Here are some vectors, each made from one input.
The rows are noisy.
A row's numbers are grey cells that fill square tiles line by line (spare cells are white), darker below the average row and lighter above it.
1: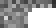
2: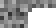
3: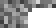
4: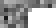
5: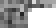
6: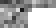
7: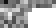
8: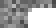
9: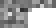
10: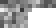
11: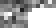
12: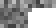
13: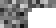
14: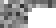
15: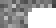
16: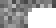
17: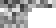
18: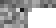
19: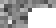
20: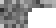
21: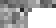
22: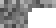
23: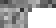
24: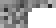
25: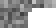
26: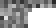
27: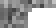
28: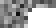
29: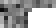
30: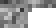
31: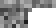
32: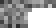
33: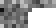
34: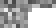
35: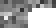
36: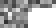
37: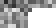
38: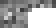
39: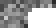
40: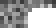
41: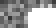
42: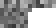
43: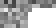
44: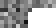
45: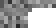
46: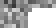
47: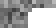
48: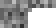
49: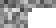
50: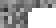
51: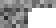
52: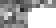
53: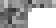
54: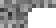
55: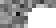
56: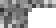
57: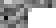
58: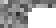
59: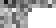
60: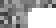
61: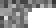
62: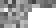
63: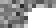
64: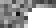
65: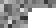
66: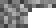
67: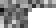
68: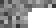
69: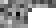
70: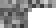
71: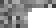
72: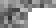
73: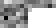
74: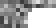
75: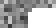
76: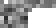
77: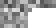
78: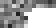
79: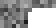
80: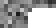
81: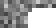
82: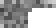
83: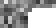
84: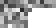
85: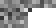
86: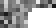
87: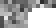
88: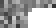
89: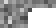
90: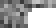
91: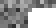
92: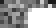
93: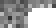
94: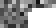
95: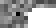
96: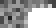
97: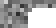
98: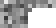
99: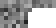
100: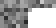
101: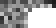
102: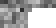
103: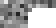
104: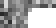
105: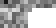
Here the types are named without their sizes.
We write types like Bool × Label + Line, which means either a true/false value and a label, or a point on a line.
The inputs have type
Line.
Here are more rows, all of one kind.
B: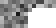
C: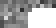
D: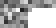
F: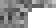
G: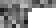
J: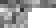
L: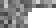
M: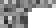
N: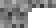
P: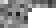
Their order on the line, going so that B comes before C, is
B, P, M, G, N, F, L, C, J, D.
